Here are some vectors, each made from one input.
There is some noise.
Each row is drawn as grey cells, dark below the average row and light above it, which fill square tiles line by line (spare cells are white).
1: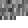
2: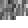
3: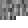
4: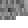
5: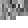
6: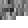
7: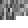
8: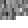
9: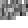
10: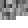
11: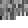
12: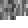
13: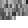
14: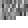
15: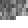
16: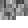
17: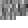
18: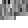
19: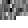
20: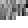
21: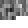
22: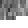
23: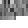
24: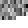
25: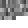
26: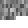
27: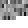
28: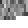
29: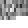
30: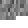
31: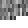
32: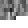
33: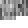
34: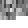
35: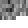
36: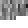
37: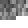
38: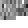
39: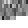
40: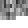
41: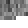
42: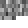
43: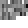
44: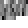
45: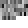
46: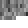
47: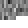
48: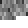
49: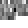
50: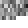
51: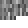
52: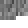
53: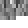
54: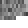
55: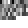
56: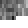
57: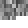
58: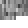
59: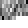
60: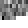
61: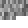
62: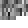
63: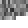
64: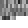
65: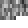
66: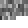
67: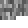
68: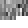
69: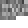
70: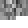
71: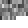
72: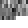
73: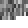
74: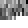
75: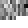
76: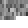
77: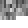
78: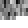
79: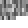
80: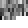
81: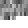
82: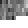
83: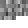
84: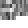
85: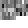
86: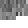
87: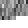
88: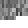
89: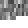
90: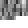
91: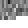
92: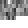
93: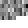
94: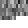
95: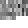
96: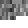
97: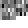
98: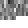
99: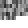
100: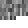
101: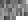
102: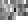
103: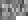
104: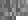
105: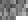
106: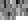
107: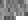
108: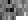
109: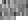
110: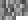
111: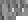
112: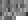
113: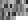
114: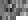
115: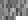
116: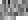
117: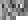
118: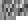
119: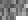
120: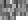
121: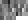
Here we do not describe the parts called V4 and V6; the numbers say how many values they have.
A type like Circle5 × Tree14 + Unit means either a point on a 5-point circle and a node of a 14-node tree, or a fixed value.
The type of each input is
(Label5 + Line5) × V4 × V6.
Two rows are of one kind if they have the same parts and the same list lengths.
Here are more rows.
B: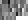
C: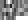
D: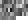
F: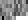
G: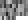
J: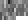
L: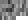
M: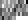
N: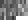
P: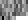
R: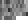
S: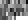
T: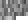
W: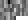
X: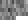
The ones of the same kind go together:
B, C, F, G, M, N, P, R, X
D, J, L, S, T, W

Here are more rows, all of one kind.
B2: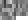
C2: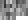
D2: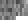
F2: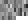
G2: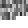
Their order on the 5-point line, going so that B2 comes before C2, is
G2, B2, C2, F2, D2.
